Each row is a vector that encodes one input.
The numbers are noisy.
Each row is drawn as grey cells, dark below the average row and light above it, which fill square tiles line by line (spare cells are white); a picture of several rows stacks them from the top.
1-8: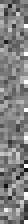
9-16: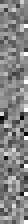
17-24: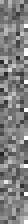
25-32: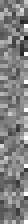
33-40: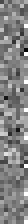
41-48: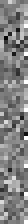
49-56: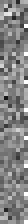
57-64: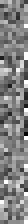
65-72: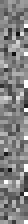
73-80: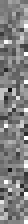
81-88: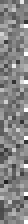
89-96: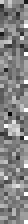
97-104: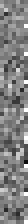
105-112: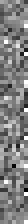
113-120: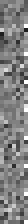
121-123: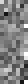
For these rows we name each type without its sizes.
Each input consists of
a point on a circle and a point on a line.
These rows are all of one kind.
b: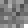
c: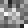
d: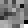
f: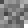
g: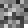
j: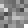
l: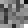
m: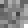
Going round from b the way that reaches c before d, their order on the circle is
b, g, l, m, c, j, d, f.
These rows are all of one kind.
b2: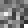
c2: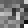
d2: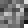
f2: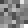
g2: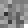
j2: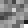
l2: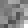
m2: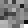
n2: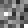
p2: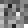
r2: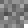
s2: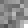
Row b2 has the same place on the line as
c2 and n2.
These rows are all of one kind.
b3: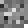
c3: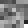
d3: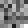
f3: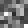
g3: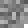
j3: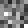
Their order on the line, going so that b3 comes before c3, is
f3, j3, b3, d3, c3, g3.
